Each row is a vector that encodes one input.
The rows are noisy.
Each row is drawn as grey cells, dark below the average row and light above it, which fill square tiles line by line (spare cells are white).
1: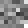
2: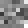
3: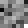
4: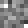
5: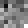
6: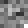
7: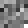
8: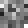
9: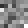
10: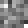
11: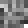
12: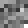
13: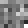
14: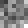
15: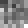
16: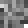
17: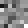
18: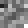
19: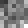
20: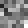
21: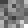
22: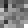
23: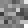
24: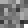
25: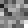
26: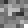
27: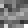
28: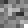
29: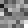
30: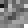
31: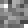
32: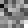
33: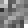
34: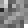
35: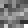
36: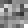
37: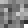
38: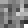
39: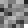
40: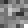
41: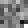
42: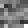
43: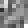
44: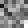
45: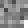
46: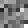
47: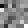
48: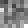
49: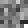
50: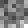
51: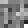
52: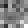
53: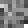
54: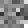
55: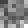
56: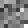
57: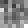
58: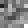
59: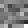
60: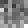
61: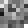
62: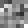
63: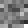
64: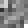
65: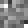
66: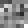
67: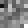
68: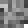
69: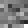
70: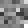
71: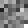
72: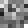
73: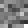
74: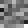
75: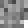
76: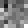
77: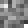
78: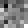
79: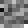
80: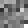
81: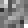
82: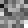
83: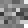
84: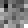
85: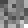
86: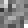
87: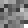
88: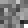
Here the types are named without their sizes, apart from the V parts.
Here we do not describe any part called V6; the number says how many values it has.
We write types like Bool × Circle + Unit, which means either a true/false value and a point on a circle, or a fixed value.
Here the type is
Bool × (Line + V6).
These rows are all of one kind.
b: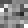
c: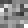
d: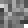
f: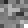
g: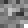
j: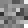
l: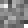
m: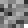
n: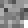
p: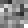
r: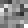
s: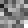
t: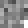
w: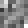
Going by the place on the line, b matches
c, l, p and r.
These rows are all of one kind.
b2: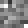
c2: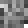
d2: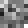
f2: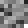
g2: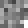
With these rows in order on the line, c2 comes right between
b2 and d2.
